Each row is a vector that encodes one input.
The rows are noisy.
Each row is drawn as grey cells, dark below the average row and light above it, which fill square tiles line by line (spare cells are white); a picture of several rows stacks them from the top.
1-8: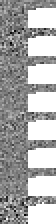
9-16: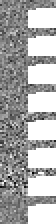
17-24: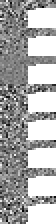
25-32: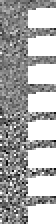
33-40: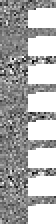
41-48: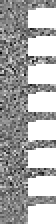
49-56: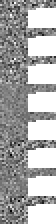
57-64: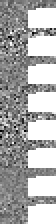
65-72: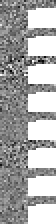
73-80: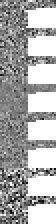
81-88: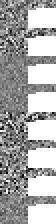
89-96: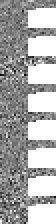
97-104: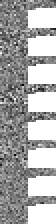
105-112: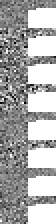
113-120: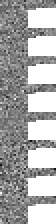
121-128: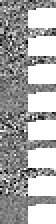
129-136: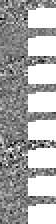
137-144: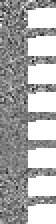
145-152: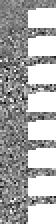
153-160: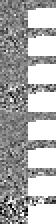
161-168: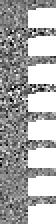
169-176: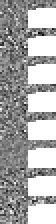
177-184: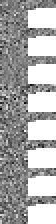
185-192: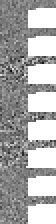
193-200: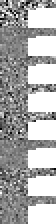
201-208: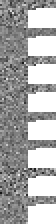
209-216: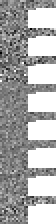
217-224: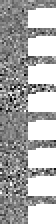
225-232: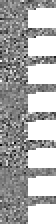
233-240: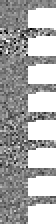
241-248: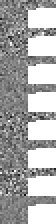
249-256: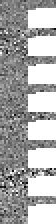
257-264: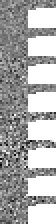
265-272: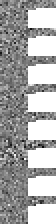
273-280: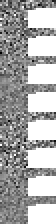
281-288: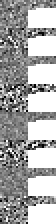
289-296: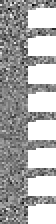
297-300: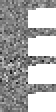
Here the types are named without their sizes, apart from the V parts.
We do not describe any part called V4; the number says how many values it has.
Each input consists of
a list of items, each a point on a circle and a value of V4.
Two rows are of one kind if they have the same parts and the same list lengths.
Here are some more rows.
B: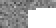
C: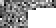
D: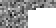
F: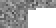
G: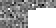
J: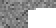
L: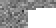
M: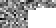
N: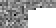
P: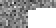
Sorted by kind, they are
B, F, M, P
C
D, L, N
G, J

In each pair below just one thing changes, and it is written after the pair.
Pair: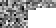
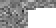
the value of V4 in item 1 of the list
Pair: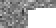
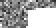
the place on the circle in item 1 of the list
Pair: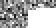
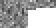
the value of V4 in item 1 of the list
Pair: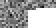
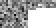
the place on the circle in item 1 of the list
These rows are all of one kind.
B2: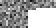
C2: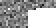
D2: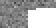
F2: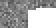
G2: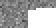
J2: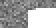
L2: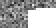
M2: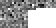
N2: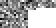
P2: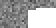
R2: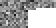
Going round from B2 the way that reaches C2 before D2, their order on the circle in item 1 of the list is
B2, C2, N2, F2, P2, J2, L2, M2, D2, G2, R2.
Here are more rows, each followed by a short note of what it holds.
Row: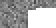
a list of two items
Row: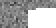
a list of two items
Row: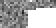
a list of one item
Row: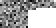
a list of three items
